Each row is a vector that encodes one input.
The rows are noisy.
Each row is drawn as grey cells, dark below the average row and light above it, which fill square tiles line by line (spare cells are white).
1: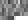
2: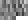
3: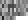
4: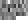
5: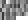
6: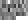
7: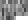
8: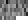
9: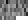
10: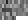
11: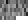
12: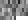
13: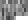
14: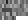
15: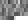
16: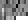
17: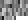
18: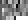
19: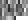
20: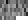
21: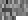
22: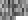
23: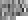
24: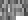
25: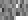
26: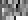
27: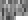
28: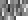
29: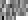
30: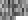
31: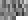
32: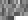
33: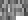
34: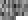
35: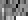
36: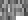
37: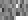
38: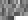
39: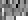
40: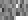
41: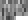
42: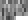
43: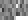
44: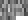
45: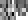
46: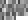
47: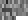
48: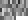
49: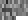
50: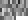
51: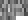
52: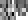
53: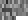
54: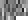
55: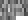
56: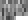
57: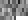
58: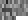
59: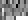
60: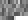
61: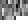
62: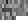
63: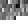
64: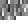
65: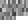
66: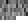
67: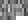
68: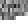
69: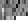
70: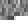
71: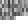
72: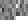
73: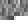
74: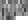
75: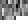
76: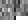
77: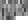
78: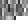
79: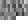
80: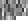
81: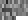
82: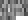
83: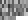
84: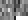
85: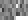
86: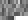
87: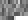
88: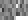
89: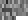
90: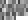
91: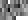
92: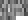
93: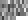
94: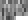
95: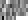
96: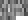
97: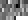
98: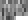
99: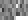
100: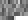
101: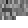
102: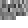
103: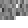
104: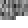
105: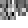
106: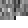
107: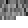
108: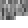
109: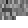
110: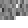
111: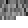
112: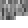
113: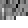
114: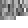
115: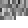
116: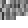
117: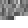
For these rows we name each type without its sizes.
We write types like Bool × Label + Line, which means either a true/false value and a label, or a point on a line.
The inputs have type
List(Circle).
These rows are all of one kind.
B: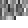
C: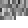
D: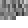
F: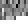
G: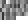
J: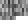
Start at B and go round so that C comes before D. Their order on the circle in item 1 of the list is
B, F, C, G, J, D.
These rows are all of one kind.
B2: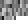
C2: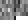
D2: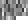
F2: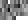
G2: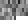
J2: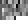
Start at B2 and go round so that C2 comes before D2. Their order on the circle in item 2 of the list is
B2, F2, C2, G2, D2, J2.
